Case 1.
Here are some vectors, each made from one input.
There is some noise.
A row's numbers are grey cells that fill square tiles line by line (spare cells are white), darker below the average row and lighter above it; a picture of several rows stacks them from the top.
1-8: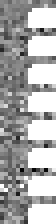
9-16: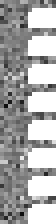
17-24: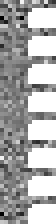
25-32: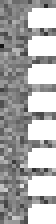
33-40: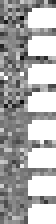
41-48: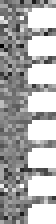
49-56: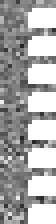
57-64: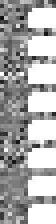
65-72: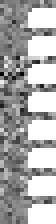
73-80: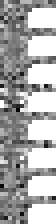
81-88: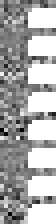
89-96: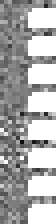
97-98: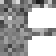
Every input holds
four true/false values.
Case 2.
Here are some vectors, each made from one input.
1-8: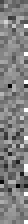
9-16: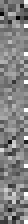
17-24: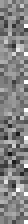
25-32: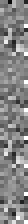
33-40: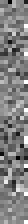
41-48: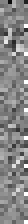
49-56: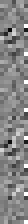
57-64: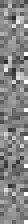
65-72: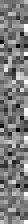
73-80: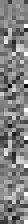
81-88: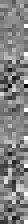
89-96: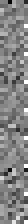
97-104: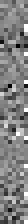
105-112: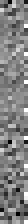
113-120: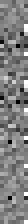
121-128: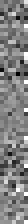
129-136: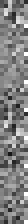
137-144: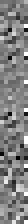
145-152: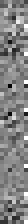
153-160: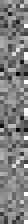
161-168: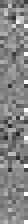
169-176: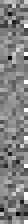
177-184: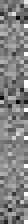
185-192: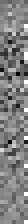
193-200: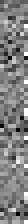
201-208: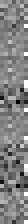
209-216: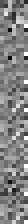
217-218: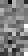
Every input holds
a node of an 18-node tree.
